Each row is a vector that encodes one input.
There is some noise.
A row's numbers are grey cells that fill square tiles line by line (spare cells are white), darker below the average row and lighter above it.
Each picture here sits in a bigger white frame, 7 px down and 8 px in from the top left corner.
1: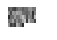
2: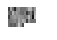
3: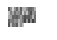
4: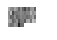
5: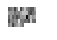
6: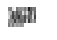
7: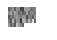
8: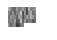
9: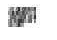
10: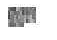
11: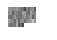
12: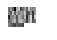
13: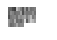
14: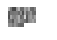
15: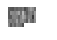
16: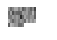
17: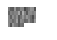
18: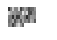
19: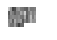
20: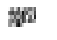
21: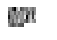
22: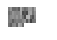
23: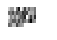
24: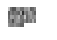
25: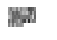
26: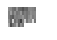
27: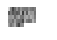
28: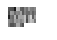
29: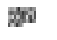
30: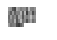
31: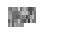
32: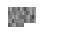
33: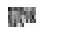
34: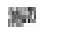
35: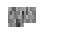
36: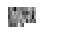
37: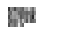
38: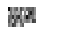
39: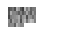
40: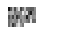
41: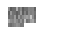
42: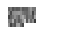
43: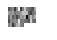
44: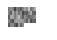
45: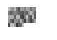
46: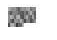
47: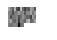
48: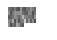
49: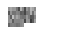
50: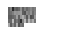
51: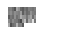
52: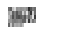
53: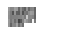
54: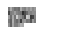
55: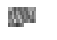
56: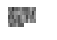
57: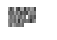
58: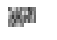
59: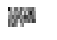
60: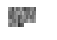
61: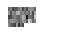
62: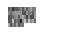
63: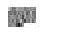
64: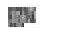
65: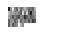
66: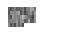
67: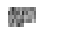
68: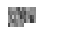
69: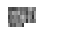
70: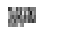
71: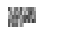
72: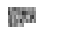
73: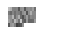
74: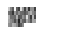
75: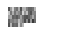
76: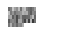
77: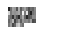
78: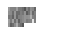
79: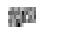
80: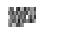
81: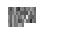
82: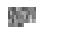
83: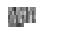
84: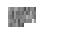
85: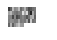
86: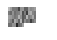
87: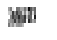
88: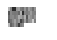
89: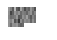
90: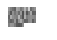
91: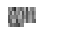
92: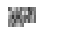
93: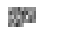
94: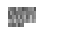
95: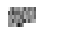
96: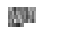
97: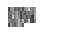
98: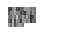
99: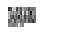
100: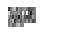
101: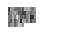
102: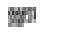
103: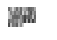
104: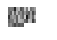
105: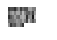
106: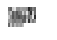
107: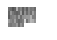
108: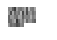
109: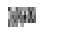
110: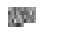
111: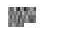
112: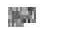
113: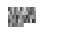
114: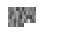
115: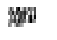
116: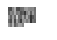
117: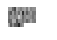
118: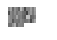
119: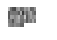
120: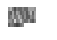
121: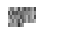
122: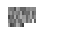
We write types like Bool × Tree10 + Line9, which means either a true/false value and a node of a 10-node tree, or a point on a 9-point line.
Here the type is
Circle8 × List3(Line6).
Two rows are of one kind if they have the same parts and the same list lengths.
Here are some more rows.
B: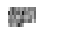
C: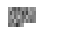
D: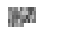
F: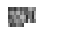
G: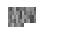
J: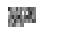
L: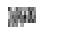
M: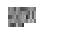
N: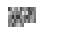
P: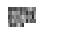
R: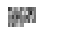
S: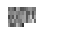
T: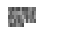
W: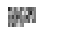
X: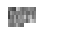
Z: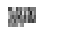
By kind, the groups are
B, M, P, S, X
C, F, T
D, J, L, N, R, W, Z
G

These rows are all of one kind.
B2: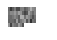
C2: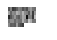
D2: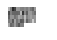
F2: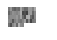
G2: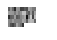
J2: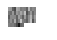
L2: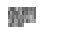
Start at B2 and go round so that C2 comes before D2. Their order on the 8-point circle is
B2, C2, G2, L2, D2, J2, F2.
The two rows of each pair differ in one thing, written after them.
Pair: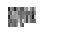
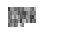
the place on the 6-point line in item 1 of the list
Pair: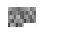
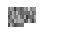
the place on the 6-point line in item 1 of the list
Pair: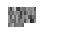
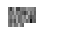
the place on the 6-point line in item 1 of the list
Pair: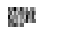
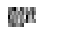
the place on the 8-point circle
